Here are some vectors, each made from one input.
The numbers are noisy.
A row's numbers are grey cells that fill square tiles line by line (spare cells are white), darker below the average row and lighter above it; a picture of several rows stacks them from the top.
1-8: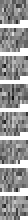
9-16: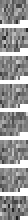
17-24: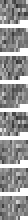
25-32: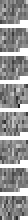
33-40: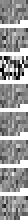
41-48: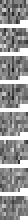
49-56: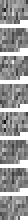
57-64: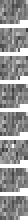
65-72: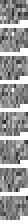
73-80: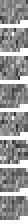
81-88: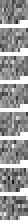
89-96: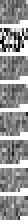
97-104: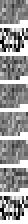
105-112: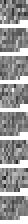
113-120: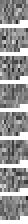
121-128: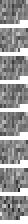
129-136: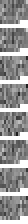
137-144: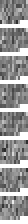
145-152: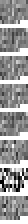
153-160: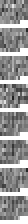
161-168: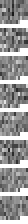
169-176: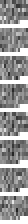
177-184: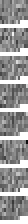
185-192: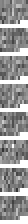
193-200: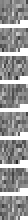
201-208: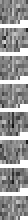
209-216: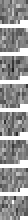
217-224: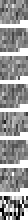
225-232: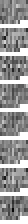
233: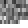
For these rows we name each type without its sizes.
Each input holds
either a fixed value, or a label and a true/false value.
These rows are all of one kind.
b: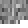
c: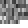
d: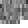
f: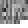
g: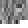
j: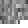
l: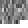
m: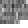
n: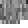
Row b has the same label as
j and m.
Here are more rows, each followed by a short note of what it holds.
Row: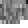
a label and a true/false value
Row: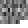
a label and a true/false value
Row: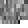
a label and a true/false value
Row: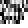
a fixed value
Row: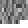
a label and a true/false value
